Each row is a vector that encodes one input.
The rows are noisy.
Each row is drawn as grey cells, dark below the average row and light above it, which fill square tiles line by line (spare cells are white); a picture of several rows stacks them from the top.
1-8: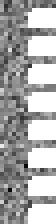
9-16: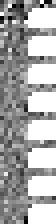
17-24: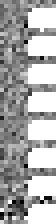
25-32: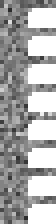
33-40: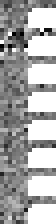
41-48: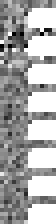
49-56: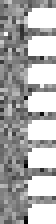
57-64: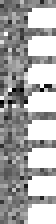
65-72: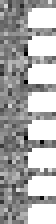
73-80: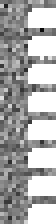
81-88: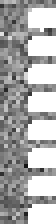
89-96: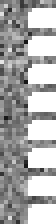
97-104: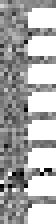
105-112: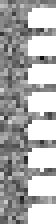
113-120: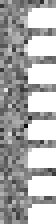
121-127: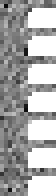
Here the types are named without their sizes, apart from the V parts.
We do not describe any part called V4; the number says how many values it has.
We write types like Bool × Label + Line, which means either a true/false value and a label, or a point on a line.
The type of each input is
List(Bool × V4 + Line).
